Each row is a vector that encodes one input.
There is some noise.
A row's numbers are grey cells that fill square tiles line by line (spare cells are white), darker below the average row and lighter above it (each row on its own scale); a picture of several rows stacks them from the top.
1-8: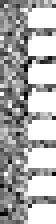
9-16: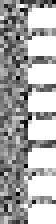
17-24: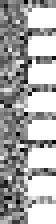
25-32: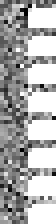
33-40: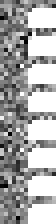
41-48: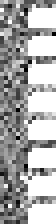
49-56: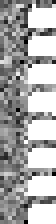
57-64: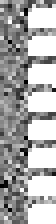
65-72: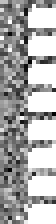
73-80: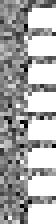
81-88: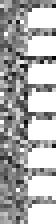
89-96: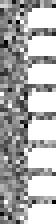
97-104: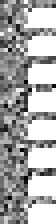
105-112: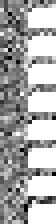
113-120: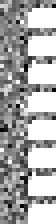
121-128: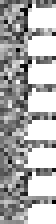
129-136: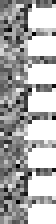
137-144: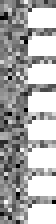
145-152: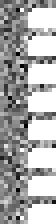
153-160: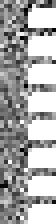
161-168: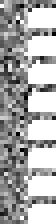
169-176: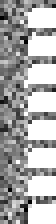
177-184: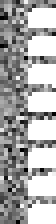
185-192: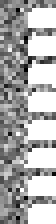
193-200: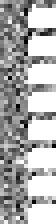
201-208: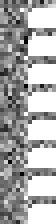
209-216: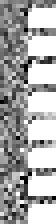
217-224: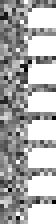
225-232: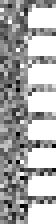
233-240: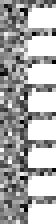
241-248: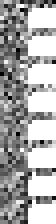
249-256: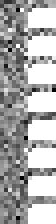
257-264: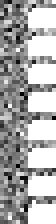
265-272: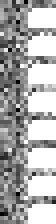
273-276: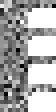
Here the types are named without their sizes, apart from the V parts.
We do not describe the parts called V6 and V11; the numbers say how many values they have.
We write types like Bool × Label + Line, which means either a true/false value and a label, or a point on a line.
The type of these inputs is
(Bool × V11 + Line) × V6 + Tree.
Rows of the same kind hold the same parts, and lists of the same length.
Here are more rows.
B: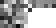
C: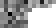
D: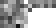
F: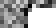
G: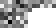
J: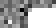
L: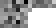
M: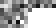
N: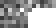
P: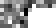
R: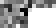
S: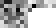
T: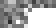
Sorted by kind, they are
B, D, G, M, T
C, L, N, S
F, J, P, R

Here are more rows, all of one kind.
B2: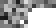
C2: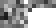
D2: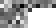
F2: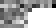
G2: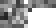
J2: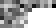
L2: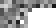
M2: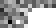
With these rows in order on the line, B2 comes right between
C2 and L2.
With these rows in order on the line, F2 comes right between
J2 and L2.
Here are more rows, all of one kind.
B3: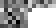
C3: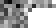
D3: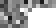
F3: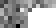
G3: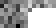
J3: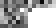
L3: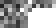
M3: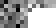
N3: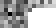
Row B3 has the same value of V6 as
J3 and N3.
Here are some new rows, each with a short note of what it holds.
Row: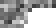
a point on a line and a value of V6
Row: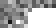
a point on a line and a value of V6
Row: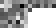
a point on a line and a value of V6
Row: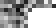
a true/false value, a value of V6 and a value of V11
